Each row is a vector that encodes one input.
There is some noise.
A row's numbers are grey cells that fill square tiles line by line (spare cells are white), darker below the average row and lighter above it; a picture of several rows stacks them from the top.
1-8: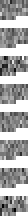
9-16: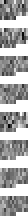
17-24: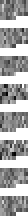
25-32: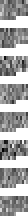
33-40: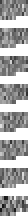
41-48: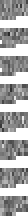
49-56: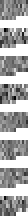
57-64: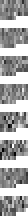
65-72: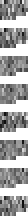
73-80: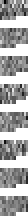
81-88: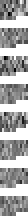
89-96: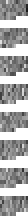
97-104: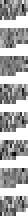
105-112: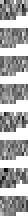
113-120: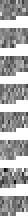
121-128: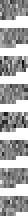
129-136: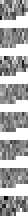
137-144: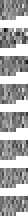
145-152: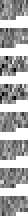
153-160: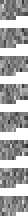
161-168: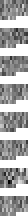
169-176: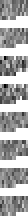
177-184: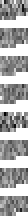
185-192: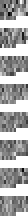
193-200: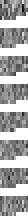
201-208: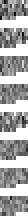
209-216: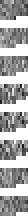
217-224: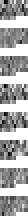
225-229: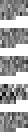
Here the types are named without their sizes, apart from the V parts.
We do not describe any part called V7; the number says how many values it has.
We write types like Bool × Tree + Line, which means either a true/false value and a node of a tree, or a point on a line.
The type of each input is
Bool × List(V7) × Tree + List(Line).
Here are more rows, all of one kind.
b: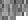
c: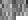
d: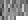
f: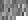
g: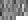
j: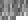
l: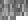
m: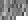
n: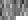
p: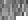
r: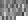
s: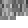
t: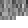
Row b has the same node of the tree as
f, j, l and m.
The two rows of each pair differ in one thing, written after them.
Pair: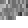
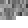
the value of V7 in item 2 of the list
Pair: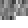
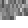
the value of V7 in item 1 of the list
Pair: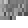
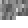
the node of the tree
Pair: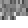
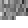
the value of V7 in item 1 of the list
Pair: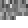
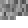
the value of V7 in item 1 of the list
